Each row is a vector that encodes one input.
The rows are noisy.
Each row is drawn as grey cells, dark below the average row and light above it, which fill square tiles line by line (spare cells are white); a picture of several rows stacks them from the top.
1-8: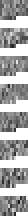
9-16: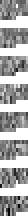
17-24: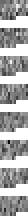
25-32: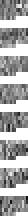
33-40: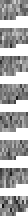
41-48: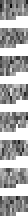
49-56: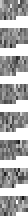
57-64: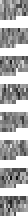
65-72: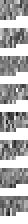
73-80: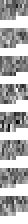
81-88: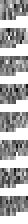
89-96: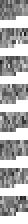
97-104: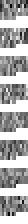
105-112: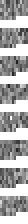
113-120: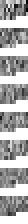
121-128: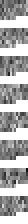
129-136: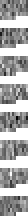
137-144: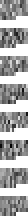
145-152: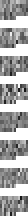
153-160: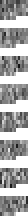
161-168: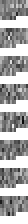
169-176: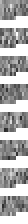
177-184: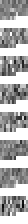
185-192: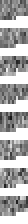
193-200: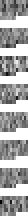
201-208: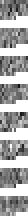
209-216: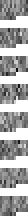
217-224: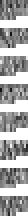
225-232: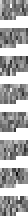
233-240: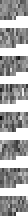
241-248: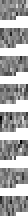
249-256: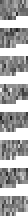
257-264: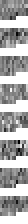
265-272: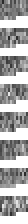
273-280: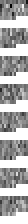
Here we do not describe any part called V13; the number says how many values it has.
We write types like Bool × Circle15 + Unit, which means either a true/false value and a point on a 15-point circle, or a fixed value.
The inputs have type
(Bool × Bool × Bool + V13) × (Circle11 + Unit).
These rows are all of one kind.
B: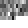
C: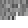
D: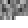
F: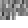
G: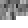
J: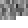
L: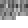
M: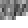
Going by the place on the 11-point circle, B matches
C and L.
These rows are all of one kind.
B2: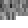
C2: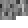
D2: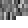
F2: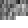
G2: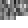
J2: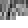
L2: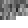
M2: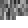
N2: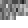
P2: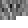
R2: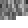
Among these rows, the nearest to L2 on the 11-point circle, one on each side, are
B2 and F2.
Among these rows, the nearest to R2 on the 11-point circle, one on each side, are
D2 and G2.
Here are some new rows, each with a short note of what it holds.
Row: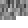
a point on an 11-point circle and a value of V13
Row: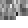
a value of V13
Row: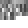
a value of V13
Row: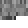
three true/false values
